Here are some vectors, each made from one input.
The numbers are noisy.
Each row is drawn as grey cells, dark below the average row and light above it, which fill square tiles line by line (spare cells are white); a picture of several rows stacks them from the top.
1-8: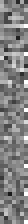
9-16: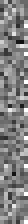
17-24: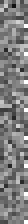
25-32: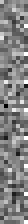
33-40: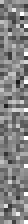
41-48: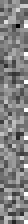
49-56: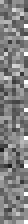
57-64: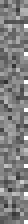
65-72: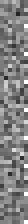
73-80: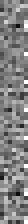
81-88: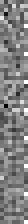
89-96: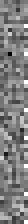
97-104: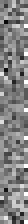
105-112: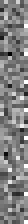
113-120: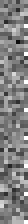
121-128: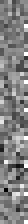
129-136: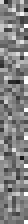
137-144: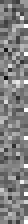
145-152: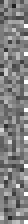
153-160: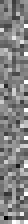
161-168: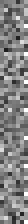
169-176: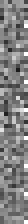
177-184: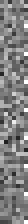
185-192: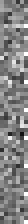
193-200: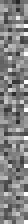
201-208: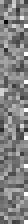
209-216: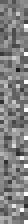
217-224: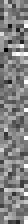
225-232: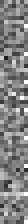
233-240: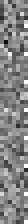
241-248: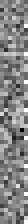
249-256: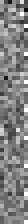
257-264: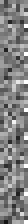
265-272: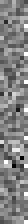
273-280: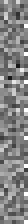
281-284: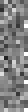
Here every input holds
either a point on a 6-point line and a true/false value, or a point on an 18-point line.
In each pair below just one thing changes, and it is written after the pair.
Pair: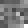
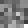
the place on the 6-point line
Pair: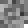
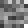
the true/false value
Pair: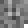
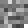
the place on the 6-point line
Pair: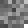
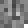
the true/false value
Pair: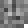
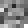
the place on the 6-point line
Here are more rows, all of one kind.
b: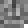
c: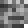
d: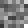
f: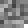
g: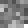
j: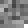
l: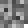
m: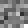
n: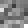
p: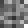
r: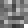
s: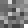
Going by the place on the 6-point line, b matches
c, r and s.
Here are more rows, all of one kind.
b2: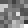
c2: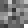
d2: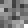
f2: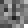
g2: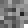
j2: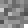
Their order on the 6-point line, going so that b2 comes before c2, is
j2, d2, b2, c2, f2, g2.
